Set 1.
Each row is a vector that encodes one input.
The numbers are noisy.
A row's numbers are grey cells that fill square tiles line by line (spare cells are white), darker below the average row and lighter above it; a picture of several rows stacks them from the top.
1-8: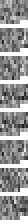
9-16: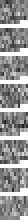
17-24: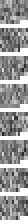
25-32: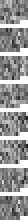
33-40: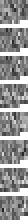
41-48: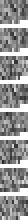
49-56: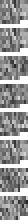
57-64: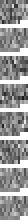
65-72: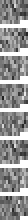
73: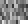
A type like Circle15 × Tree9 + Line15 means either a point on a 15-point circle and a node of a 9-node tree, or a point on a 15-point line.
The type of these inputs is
Bool × Bool × Bool × Bool.
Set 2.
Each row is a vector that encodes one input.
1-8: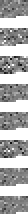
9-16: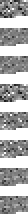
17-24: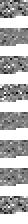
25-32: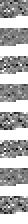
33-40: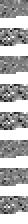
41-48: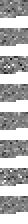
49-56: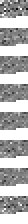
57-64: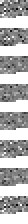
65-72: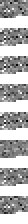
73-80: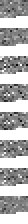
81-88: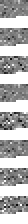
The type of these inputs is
Line8.
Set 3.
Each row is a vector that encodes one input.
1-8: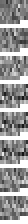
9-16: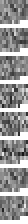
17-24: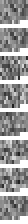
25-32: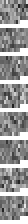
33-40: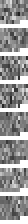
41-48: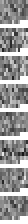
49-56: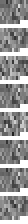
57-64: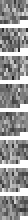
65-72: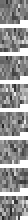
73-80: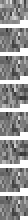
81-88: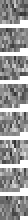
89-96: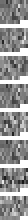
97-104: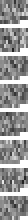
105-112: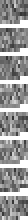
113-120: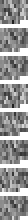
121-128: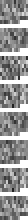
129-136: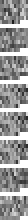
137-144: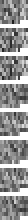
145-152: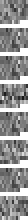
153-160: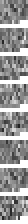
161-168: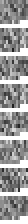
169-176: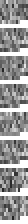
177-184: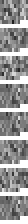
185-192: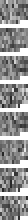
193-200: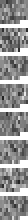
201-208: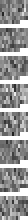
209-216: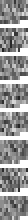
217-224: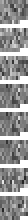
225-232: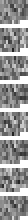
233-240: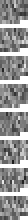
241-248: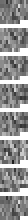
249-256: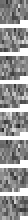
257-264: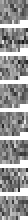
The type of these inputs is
Bool × Bool × Bool × Bool.
